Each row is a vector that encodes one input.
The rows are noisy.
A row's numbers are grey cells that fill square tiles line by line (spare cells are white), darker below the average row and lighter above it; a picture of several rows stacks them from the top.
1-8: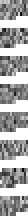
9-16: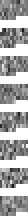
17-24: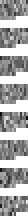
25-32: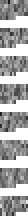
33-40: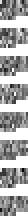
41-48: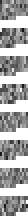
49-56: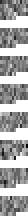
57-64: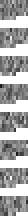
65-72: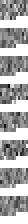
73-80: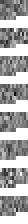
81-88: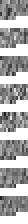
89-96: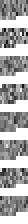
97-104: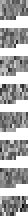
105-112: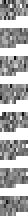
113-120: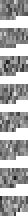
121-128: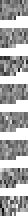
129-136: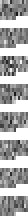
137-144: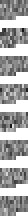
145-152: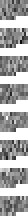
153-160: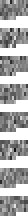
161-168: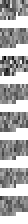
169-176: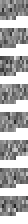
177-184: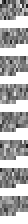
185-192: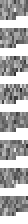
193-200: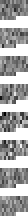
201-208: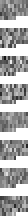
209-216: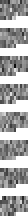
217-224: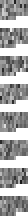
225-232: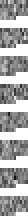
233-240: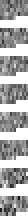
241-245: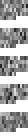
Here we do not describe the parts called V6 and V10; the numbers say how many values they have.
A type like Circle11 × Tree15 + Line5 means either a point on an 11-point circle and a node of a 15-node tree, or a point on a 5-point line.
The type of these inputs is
Bool × (Line8 + Line9) × V6 × V10 + Line5.
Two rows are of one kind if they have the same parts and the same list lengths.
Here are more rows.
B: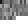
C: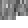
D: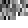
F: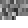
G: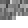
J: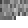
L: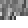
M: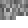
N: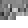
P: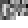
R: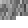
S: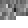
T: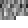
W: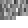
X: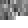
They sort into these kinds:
B, C, L, M, P, R, S, X
D
F, G, J, N, T, W

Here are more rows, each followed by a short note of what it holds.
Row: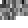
a point on a 5-point line
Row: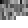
a point on an 8-point line, a true/false value, a value of V6 and a value of V10
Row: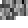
a point on a 5-point line
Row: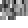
a point on a 5-point line
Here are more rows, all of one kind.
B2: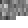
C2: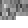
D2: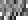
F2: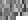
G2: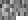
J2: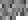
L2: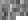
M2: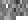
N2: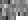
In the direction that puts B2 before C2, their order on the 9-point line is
N2, F2, B2, G2, L2, D2, M2, C2, J2.
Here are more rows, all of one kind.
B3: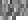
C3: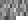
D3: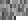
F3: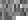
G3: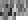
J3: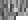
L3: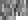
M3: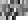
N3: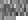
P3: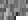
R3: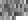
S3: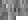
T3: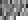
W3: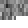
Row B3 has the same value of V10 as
M3, P3 and T3.
